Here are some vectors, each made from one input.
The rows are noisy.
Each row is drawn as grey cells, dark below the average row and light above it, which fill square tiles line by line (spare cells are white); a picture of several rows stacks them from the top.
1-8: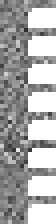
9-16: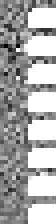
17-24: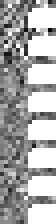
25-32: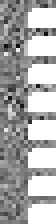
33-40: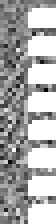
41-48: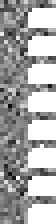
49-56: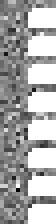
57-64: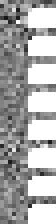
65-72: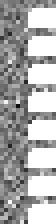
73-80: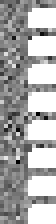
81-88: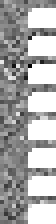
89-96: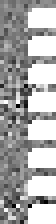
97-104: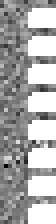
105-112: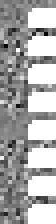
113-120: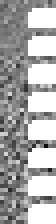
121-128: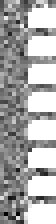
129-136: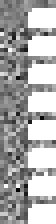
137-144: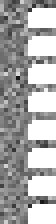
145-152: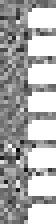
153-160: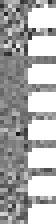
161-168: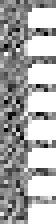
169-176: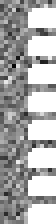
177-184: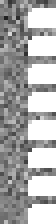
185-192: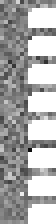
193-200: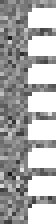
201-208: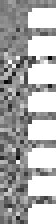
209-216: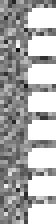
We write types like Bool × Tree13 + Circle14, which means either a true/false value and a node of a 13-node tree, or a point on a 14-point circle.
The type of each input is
(Bool × Circle10 + Unit) × Line5 × Line5 + Line6 × Line6.
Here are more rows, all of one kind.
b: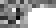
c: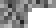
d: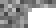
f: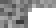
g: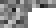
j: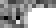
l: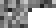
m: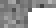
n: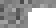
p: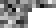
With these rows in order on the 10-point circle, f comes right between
b and p.
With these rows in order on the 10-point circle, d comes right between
c and j.
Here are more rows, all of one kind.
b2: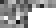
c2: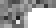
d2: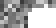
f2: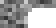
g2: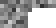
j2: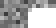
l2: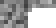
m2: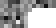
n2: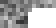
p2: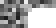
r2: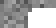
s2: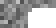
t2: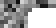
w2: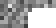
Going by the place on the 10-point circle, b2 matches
r2, t2 and w2.
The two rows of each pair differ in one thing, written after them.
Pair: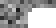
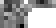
the place on one of the two 5-point lines
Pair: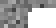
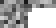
the true/false value
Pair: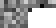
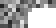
the true/false value
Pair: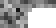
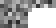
the place on one of the two 5-point lines
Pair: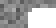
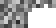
the place on one of the two 5-point lines
